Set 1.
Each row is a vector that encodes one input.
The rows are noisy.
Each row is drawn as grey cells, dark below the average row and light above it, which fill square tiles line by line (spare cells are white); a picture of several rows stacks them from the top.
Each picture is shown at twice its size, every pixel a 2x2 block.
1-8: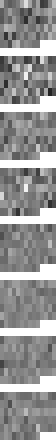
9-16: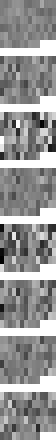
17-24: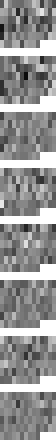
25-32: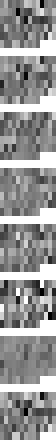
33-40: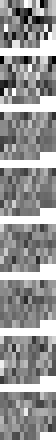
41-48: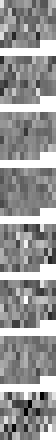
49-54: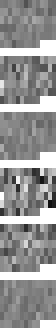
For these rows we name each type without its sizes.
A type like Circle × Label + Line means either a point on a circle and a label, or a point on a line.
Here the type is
Bool × Bool × Bool + Unit.
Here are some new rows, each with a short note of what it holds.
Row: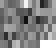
a fixed value
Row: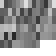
a fixed value
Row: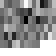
a fixed value
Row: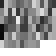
three true/false values
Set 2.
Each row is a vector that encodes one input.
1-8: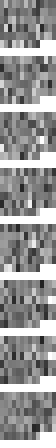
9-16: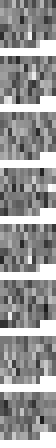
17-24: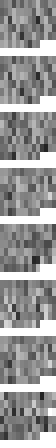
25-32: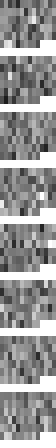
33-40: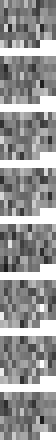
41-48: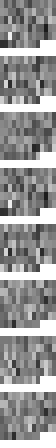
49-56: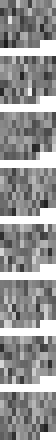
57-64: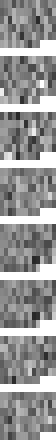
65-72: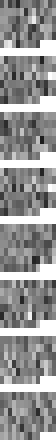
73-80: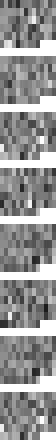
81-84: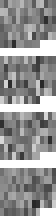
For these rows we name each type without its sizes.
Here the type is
Tree.
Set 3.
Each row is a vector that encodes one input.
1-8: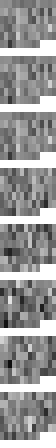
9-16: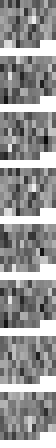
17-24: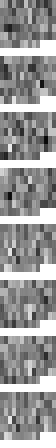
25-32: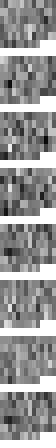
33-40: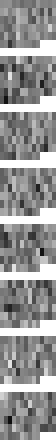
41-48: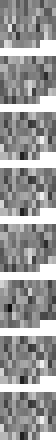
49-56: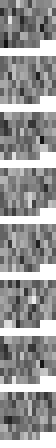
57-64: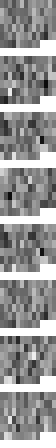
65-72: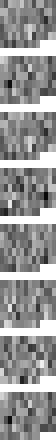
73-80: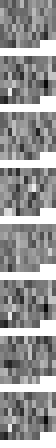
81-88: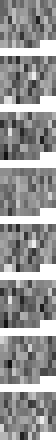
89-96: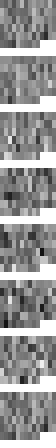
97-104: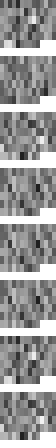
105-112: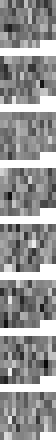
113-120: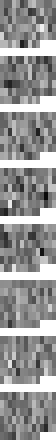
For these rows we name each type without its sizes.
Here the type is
Tree.
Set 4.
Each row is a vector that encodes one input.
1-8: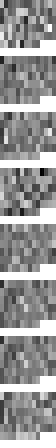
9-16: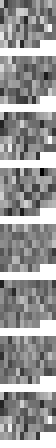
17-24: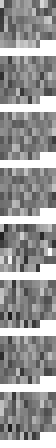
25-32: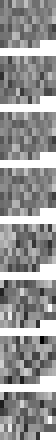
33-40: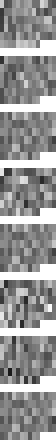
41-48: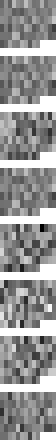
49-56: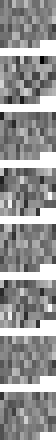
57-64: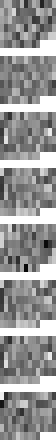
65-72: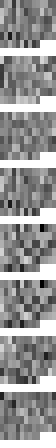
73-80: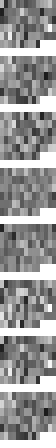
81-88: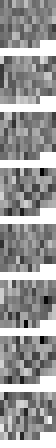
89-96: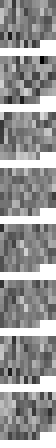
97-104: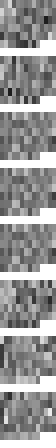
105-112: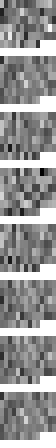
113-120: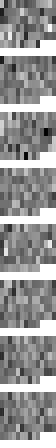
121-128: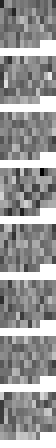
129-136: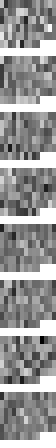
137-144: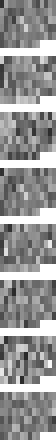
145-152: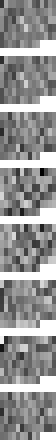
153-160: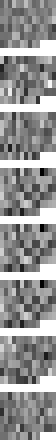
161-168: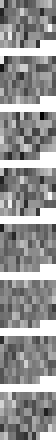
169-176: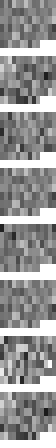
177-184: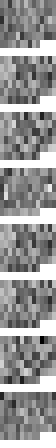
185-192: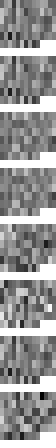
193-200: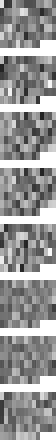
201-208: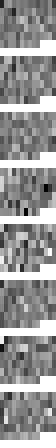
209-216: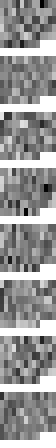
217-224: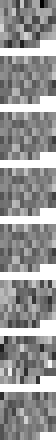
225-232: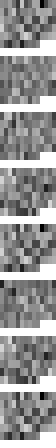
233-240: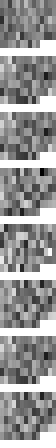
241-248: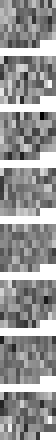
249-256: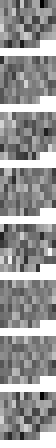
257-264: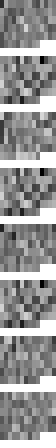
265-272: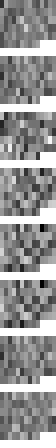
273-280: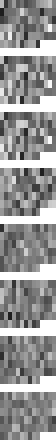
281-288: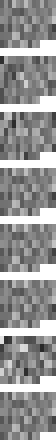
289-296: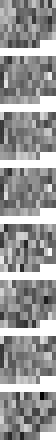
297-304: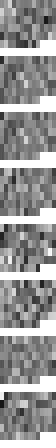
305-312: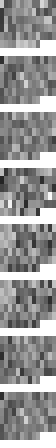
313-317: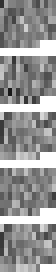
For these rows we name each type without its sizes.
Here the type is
Line.
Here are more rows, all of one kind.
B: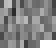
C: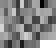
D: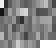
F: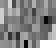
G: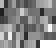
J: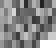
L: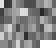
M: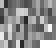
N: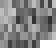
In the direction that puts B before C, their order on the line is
M, G, L, D, B, F, N, J, C.
